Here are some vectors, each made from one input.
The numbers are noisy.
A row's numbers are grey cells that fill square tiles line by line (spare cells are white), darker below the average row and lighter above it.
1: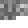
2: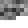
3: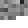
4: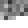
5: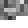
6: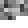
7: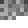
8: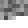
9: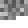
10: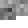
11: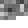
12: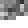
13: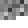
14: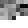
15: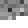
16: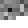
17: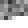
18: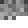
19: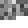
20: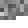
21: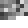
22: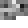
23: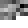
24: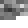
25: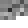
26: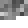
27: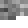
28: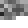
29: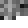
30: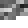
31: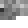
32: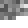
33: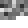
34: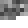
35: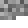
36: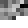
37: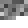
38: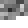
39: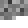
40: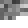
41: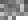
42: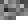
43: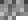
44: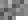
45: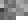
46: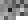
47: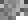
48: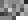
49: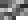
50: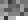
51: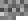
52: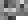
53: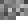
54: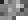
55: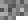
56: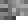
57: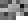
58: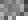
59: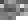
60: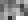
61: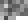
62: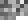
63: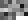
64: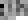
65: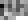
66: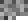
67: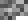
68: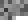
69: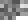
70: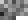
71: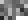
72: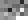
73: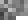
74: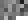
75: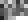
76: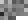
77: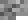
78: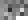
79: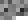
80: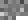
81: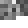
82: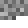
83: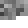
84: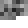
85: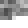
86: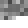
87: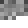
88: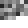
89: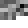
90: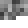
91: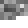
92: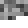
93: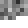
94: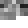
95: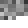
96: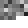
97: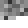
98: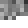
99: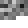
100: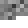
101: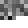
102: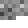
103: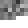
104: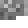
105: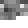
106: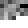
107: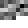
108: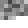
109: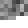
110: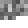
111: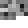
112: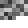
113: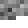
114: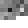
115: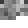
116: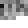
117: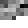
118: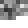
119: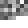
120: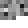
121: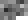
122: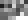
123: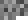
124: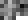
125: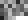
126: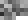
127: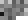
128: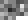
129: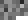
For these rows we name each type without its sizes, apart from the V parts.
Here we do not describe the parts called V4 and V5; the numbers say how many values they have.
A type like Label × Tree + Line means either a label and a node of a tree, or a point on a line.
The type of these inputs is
Label × (Tree + Unit) + V4 × V5.
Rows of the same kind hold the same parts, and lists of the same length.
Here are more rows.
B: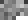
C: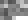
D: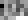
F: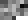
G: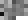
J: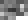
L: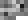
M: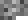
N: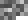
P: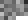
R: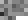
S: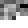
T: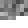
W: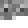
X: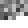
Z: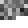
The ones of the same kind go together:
B, C, G, M, R, W
D, F, L, N, S, X, Z
J, P, T

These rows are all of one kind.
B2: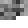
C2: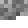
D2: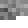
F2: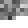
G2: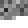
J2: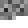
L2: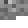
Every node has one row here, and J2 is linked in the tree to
G2 and L2.
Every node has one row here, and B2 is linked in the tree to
C2.
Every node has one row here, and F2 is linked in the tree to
D2.
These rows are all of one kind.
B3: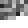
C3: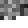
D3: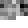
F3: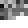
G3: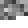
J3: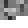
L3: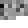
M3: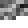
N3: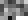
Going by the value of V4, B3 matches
F3 and L3.
